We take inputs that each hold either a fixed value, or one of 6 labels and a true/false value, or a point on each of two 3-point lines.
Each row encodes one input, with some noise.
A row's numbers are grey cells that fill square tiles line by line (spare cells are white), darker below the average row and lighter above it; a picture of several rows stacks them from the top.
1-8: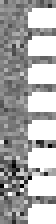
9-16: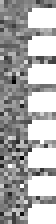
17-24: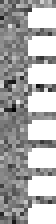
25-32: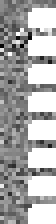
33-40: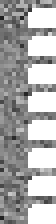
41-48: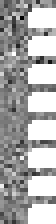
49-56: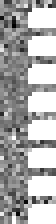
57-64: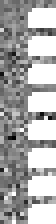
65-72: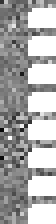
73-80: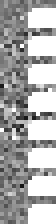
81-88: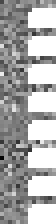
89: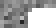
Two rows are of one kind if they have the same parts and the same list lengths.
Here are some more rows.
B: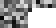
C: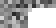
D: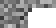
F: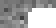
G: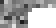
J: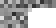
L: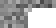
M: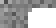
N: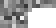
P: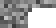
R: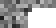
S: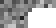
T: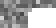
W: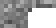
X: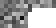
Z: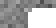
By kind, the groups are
B, D, L, P, W, Z
C, J, M
F, G, N, R, S, T, X

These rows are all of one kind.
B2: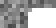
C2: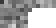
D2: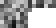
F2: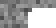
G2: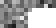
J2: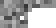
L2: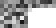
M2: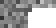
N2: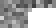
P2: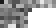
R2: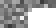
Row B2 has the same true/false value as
D2 and N2.
